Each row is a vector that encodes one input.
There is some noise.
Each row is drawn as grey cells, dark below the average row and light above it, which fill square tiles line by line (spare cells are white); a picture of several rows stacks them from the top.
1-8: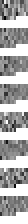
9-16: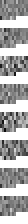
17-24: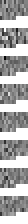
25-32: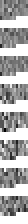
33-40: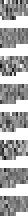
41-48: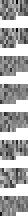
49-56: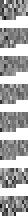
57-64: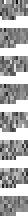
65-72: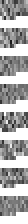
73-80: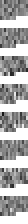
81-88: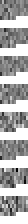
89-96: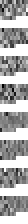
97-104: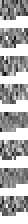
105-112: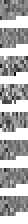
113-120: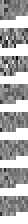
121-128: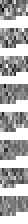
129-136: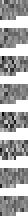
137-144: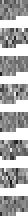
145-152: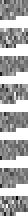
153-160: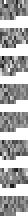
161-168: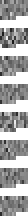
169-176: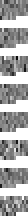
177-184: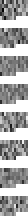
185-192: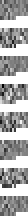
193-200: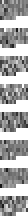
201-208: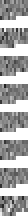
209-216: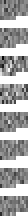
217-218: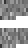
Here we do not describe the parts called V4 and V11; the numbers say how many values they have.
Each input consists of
either one of 10 labels, or a point on a 5-point line, or four true/false values, or a value of V4 and a value of V11.
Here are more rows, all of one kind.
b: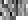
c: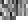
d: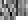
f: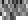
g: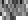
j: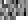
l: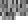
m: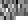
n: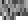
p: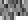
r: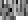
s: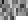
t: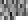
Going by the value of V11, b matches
c, f and g.
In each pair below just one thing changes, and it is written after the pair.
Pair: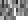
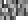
the value of V4
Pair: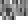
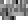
the value of V11
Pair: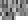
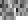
the value of V4
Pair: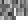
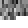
the value of V4
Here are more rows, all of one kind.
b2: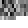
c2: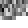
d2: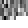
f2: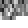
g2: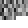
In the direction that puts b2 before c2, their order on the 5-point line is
b2, f2, c2, g2, d2.
